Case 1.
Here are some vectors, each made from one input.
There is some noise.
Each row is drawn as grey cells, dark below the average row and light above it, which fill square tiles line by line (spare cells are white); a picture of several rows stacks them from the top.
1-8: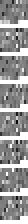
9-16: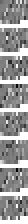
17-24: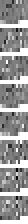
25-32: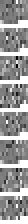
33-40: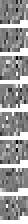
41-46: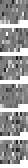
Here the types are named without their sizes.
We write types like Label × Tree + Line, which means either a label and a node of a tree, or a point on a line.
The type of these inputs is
Bool × Line.
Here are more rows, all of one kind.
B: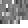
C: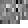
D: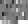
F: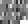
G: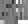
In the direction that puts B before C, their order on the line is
B, C, D, G, F.
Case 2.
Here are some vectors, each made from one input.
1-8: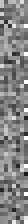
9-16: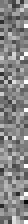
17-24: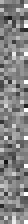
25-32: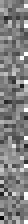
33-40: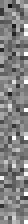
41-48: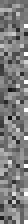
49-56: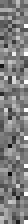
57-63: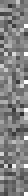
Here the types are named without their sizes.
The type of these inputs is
Label × Line.
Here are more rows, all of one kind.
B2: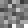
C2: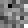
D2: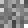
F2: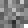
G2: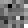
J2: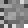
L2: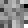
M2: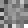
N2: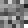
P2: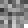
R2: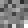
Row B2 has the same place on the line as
C2, D2 and R2.
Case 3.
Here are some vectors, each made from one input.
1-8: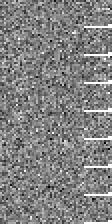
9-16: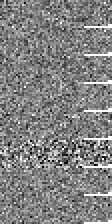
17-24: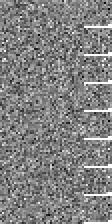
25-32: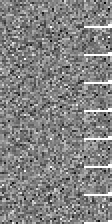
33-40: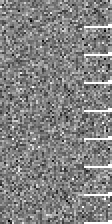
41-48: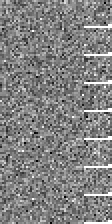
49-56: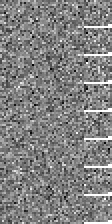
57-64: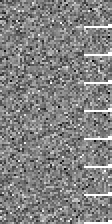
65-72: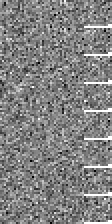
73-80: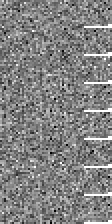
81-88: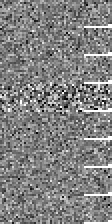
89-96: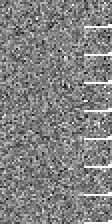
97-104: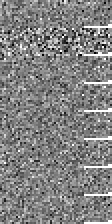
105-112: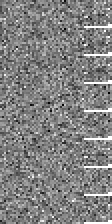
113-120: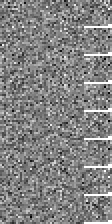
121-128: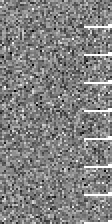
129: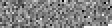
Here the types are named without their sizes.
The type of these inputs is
List(Circle).
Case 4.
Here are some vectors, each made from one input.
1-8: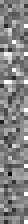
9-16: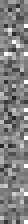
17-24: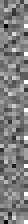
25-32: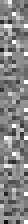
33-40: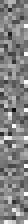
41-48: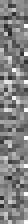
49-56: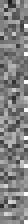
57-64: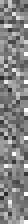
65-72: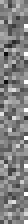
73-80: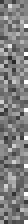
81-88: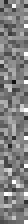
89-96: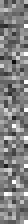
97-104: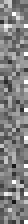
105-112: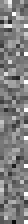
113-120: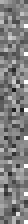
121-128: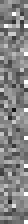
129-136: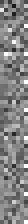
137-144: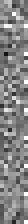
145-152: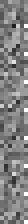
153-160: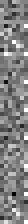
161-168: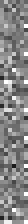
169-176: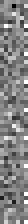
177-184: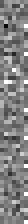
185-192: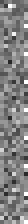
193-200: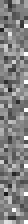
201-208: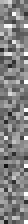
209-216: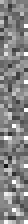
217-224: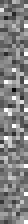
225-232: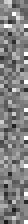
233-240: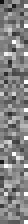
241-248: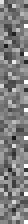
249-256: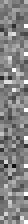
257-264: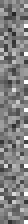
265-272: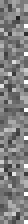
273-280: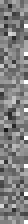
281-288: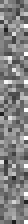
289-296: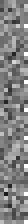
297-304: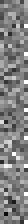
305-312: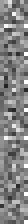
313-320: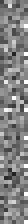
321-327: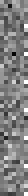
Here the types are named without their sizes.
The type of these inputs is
(Bool × Bool × Bool × Bool × Bool + Unit) × Line.
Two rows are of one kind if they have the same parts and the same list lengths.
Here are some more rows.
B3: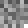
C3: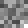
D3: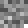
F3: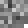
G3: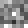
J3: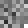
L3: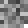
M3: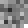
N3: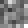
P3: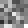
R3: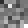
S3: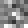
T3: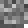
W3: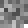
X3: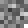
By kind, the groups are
B3, C3, D3, F3, J3, L3, M3, N3, R3, T3, W3, X3
G3, P3, S3

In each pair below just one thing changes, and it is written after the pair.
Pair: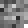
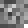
one of the five true/false values
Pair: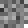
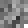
the place on the line
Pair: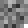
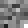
one of the five true/false values
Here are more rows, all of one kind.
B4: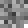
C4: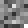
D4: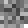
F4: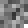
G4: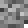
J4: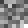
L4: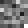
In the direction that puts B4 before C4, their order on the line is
L4, B4, J4, D4, G4, F4, C4.
